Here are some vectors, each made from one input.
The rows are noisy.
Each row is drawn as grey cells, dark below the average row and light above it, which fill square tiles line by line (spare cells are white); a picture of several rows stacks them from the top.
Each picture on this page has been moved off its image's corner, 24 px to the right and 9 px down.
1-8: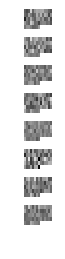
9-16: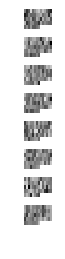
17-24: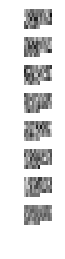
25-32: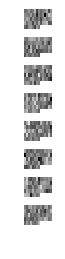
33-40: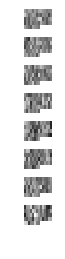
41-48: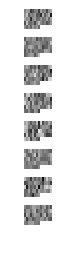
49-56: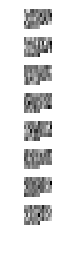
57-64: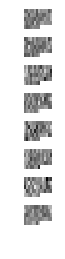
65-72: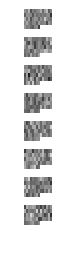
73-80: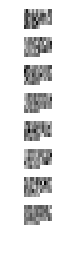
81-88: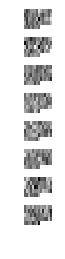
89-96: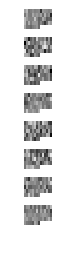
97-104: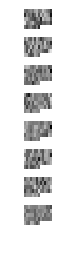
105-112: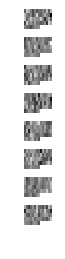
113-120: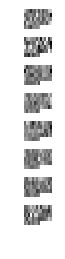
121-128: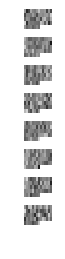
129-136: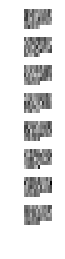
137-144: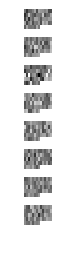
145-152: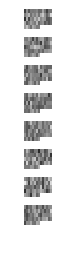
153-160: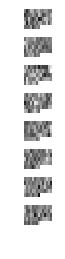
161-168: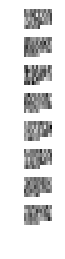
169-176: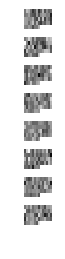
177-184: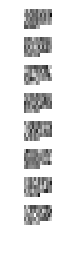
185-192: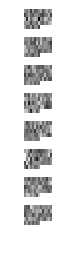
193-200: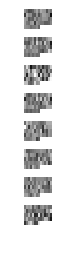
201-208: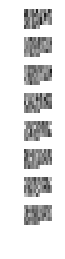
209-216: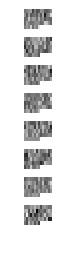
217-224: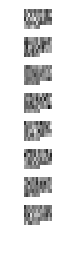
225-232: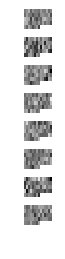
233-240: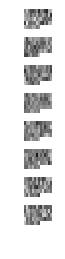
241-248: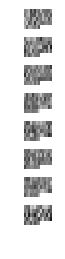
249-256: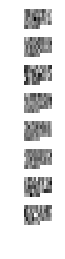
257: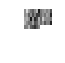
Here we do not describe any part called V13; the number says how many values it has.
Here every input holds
a true/false value and a value of V13, together with either a point on a 10-point circle, or one of 4 labels.
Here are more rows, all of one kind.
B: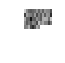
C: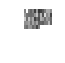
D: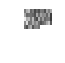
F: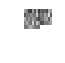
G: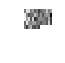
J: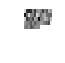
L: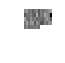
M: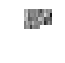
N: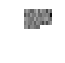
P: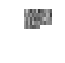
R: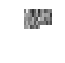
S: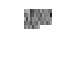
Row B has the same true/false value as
D, M and P.
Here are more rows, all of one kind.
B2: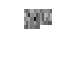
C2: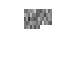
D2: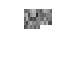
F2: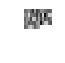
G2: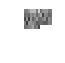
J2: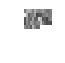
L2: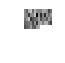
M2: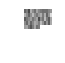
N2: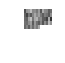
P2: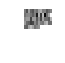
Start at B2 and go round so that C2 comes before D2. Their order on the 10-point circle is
B2, J2, P2, G2, C2, F2, D2, N2, L2, M2.
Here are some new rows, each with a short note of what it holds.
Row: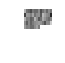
one of 4 labels, a true/false value and a value of V13
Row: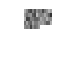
one of 4 labels, a true/false value and a value of V13
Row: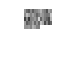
a point on a 10-point circle, a true/false value and a value of V13
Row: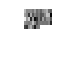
one of 4 labels, a true/false value and a value of V13
